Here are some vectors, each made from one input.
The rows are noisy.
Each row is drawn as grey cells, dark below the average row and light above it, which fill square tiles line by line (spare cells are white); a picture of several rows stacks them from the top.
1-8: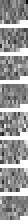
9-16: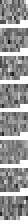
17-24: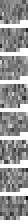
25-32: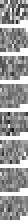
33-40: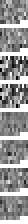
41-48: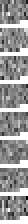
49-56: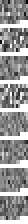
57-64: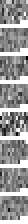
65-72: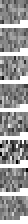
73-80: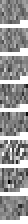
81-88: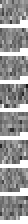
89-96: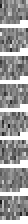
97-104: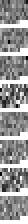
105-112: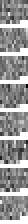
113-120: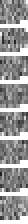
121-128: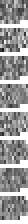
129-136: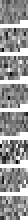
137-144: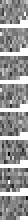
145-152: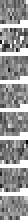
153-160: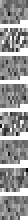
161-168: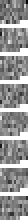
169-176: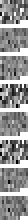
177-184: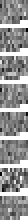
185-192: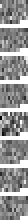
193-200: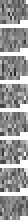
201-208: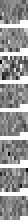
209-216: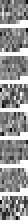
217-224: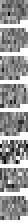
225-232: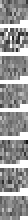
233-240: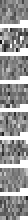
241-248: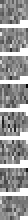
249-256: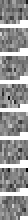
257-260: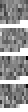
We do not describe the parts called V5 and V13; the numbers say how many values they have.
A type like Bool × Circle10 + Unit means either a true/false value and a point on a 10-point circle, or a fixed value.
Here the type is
(Bool × Bool × Bool × Bool + V13) × Line7 + V5.
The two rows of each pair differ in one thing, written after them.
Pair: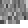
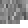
the place on the 7-point line
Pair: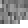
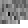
one of the four true/false values
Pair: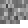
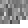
one of the four true/false values
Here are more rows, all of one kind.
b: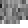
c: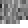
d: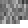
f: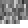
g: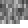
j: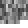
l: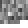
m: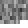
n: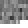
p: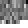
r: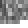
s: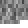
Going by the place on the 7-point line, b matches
d, f, g and n.
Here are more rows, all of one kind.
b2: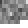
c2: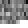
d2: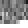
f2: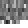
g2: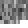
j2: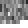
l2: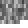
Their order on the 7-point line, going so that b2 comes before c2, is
b2, l2, g2, j2, d2, c2, f2.
